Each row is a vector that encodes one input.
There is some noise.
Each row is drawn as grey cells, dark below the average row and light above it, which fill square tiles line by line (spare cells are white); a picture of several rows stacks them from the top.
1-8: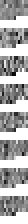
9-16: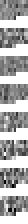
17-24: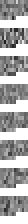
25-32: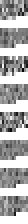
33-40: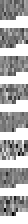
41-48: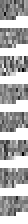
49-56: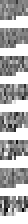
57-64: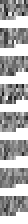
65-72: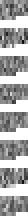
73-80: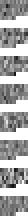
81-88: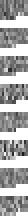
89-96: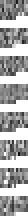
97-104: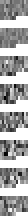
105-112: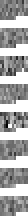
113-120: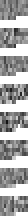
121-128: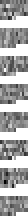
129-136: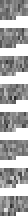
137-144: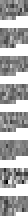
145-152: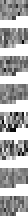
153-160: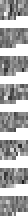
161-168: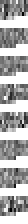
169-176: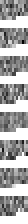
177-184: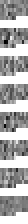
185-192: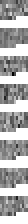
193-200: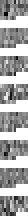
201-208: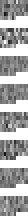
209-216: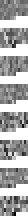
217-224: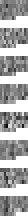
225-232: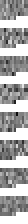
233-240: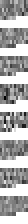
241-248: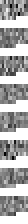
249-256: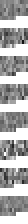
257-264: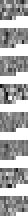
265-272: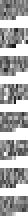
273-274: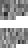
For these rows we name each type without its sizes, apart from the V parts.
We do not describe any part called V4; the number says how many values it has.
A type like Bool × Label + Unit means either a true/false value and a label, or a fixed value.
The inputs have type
List(Line × V4).
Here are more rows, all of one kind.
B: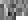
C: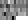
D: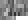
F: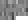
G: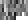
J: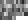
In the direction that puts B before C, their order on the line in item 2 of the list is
G, F, D, J, B, C.
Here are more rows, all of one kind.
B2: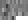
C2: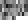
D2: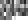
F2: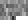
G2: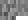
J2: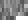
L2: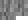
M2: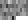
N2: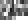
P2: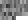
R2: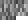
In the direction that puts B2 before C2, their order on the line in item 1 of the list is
M2, F2, N2, J2, G2, D2, R2, L2, P2, B2, C2.
